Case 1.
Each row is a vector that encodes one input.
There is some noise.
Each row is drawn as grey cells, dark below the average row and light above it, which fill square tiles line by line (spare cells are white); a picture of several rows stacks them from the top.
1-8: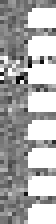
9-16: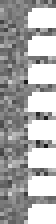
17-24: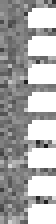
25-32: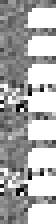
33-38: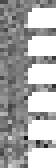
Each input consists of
a list of up to two points on a 4-point line.
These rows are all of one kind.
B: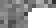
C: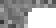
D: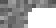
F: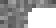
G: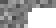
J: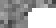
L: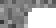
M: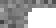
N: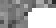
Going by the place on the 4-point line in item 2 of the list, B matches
D, F and N.
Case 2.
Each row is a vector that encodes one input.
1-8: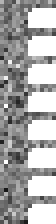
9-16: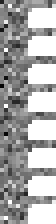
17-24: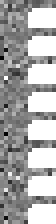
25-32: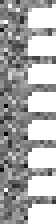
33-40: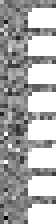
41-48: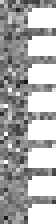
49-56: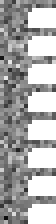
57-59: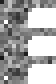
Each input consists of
either a point on a 4-point line, or a point on an 8-point line.
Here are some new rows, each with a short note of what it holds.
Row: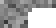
a point on an 8-point line
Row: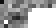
a point on a 4-point line
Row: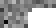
a point on an 8-point line
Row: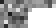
a point on a 4-point line
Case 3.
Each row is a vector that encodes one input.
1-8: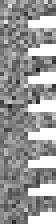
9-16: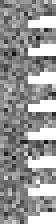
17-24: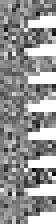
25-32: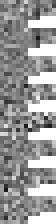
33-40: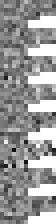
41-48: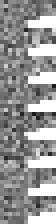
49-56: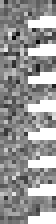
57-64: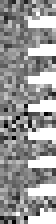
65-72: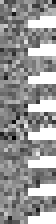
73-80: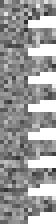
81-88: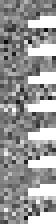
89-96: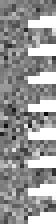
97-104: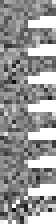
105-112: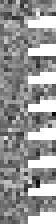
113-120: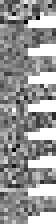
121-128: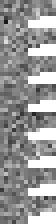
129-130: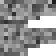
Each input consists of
either one of 12 labels, or a point on an 8-point line.
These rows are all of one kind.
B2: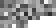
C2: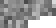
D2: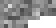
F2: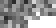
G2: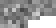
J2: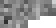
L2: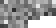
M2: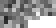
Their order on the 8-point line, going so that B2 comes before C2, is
L2, B2, F2, M2, J2, C2, G2, D2.
